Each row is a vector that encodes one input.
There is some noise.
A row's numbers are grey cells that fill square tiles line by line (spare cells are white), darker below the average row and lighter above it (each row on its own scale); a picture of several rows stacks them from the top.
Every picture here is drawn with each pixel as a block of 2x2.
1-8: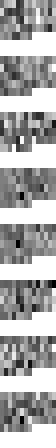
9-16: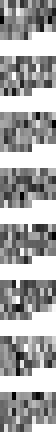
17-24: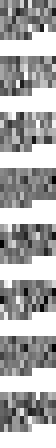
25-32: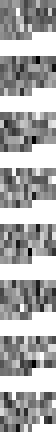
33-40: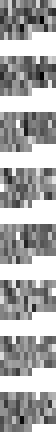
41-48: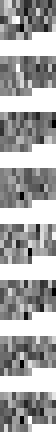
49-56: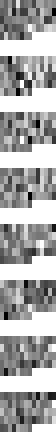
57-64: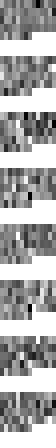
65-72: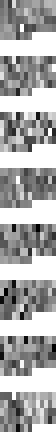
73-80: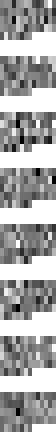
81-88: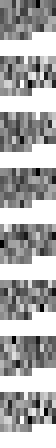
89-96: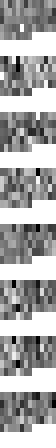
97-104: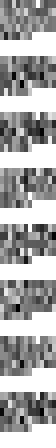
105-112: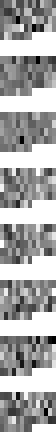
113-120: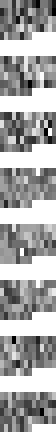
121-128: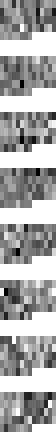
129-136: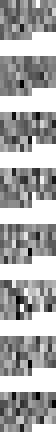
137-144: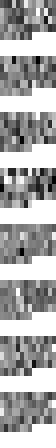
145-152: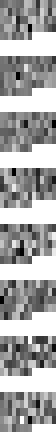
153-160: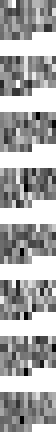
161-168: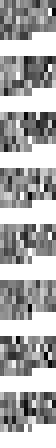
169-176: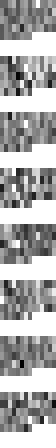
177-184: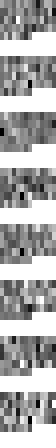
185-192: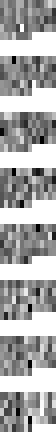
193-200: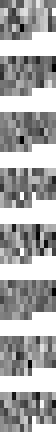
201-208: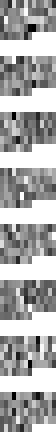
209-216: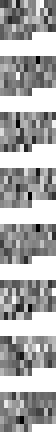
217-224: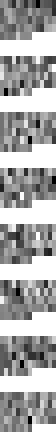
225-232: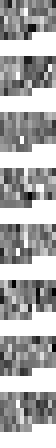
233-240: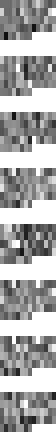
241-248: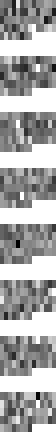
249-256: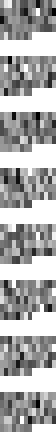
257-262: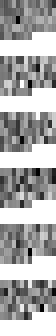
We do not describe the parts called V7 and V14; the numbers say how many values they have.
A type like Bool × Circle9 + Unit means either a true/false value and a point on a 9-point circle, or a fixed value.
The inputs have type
Bool × (Line9 + V7) × V14.
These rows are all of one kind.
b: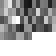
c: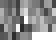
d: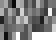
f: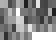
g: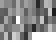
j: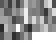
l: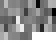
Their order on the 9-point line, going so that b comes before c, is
b, d, c, f, j, l, g.
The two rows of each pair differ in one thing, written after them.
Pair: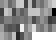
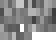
the value of V7
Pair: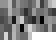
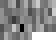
the true/false value
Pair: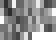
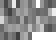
the value of V7
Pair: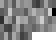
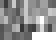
the true/false value
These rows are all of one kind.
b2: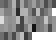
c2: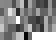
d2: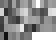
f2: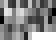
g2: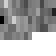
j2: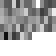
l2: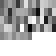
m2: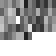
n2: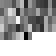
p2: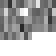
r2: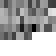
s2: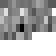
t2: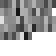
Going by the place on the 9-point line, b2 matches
m2, r2 and s2.
